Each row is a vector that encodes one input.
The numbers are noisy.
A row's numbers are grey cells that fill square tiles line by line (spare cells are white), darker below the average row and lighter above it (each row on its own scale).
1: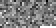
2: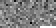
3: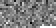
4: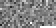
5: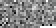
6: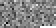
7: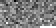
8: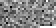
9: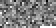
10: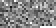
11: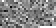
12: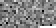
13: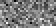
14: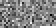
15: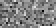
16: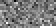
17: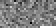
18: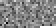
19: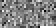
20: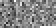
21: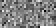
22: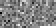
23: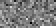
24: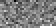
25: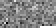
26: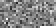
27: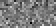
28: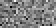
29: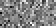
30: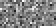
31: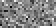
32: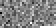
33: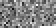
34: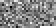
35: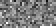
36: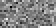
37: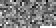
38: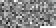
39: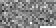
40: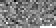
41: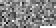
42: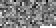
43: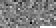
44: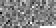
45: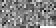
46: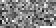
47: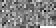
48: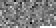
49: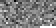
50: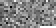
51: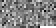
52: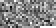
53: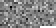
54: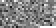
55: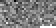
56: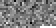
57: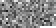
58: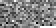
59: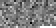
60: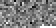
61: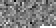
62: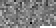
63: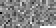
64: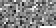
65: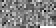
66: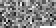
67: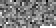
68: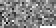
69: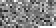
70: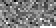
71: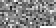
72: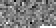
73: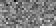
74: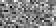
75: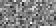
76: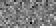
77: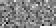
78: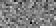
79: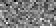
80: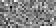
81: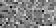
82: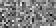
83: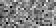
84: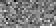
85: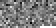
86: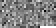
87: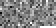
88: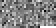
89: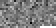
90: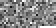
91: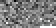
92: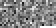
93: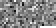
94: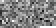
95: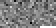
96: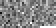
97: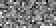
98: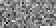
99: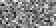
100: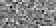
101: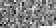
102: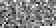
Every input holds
a list of up to two points on a 6-point line.
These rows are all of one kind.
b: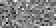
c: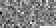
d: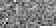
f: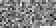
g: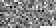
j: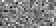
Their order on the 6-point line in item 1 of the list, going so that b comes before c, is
g, j, b, d, f, c.
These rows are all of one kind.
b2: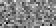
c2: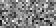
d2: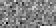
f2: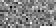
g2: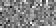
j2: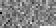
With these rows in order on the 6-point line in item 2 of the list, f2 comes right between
d2 and g2.
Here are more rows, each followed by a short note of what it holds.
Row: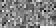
the empty list
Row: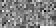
the empty list
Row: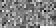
the empty list
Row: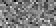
a list of one item
